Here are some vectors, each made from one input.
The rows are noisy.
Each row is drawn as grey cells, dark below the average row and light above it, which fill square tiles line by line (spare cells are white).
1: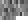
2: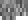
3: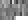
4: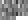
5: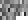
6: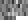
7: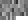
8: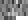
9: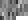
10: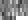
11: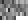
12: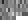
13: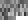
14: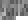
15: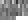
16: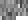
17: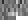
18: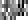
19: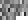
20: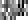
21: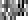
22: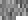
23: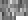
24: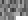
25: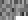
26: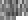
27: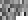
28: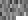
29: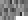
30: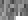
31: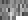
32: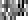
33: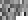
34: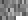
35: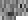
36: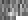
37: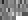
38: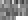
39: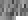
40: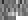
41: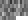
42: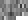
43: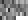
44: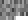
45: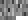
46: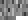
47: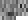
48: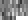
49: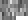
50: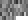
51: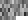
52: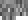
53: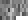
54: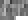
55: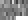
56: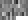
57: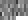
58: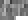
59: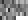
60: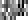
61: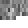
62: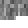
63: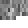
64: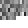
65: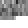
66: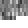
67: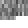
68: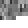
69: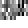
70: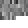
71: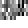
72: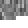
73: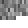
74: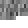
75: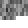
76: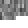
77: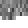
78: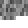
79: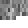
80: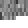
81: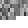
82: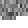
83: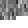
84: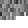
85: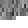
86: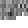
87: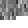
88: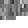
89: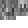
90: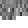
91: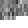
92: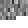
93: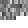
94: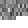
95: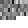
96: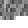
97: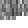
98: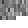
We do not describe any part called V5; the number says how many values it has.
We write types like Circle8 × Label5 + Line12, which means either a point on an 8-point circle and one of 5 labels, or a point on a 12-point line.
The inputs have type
List2(Line4 × V5).
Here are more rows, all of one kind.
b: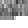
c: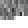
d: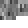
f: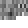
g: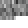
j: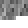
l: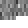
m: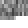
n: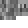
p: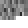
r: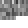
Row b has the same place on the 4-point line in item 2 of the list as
c, f, l and m.
